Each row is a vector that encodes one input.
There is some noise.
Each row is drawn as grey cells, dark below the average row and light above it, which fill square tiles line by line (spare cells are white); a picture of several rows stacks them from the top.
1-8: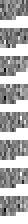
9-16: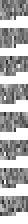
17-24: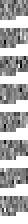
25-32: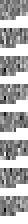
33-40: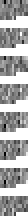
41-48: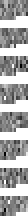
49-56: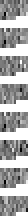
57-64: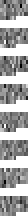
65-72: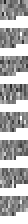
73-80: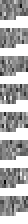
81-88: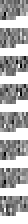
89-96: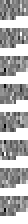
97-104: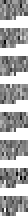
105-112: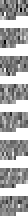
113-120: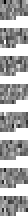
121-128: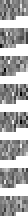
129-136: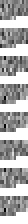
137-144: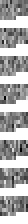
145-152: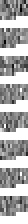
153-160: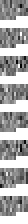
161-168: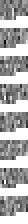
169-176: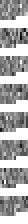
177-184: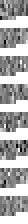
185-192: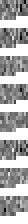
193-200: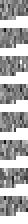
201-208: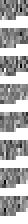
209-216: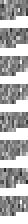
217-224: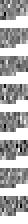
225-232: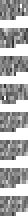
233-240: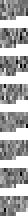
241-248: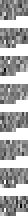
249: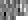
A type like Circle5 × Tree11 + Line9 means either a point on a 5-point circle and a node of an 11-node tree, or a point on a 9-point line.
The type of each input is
Bool × Bool × Bool × Bool + Circle9 × (Line5 + List2(Line7)).
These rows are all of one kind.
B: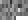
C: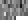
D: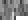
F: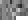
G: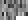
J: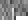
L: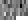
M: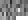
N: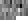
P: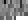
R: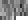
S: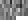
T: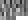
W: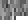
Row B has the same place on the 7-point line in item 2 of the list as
C, F, G and P.
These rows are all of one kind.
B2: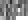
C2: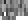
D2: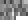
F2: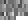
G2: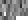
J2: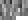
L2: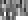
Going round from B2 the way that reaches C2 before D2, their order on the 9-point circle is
B2, L2, C2, F2, D2, G2, J2.
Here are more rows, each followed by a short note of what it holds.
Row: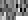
a point on a 9-point circle, together with the empty list
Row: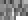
a point on a 9-point circle, together with a list of one item
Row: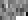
a point on a 9-point circle and a point on a 5-point line
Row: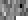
a point on a 9-point circle, together with a list of two items
